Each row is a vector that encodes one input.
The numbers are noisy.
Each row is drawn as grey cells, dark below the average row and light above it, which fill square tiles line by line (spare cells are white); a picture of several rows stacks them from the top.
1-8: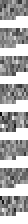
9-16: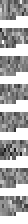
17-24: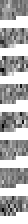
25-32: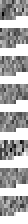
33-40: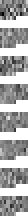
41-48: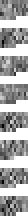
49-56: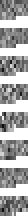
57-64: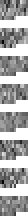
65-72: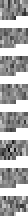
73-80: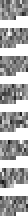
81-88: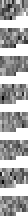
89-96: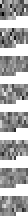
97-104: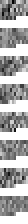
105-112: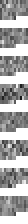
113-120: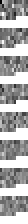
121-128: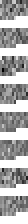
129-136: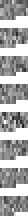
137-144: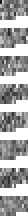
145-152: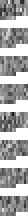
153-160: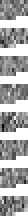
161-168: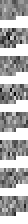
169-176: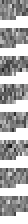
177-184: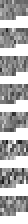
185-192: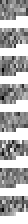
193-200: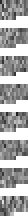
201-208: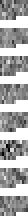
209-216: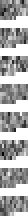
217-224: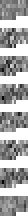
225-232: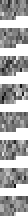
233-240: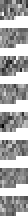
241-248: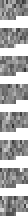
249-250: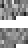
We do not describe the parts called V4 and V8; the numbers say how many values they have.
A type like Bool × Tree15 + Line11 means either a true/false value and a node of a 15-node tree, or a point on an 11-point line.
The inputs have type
(Line7 + Line11) × V4 + V8.
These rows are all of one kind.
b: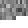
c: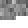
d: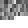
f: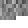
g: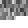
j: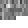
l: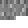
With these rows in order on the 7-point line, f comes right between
g and j.
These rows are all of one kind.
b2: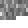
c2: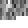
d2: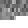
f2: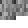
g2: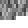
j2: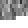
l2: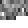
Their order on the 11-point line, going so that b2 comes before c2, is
b2, c2, l2, j2, f2, d2, g2.
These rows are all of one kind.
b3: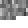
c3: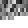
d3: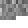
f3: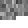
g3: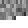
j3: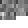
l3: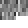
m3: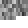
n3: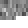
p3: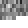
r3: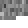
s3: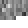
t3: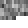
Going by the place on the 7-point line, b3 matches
j3 and l3.
